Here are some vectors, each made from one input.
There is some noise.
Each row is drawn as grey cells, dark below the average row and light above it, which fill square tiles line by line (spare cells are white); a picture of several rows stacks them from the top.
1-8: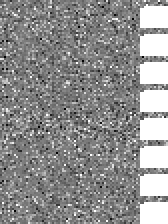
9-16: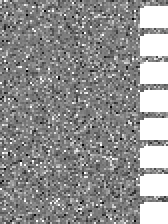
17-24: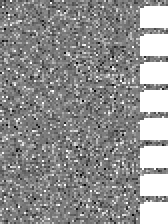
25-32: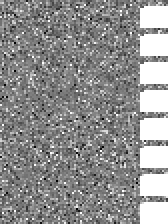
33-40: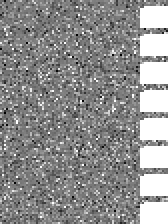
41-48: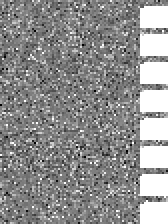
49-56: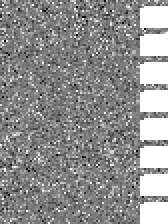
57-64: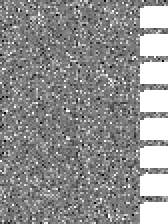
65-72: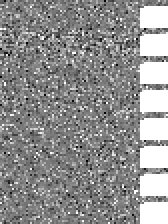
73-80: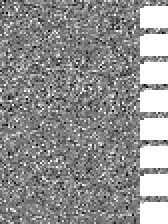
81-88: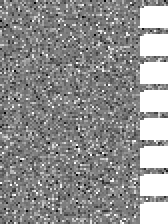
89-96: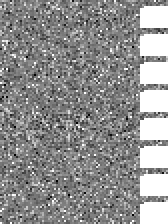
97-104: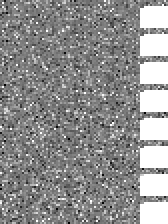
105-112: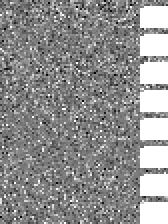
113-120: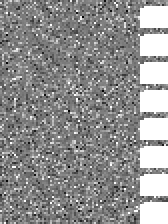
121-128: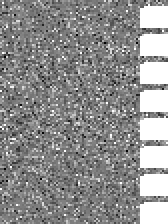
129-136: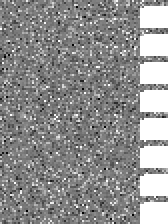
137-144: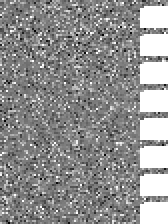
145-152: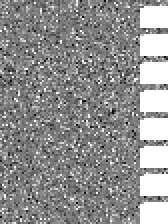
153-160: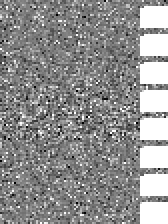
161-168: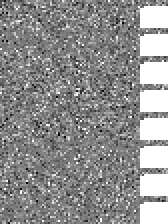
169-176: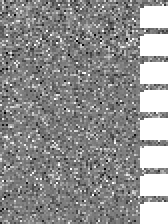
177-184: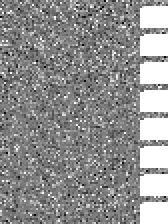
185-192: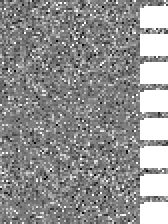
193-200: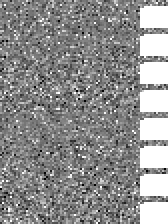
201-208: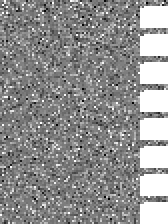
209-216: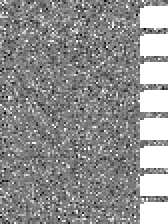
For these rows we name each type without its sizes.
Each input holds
a point on a line and a true/false value, together with either a fixed value, or a node of a tree.
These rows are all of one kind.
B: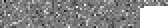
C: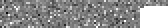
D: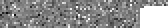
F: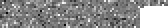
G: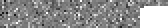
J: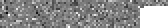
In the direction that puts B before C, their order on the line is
G, B, J, D, F, C.
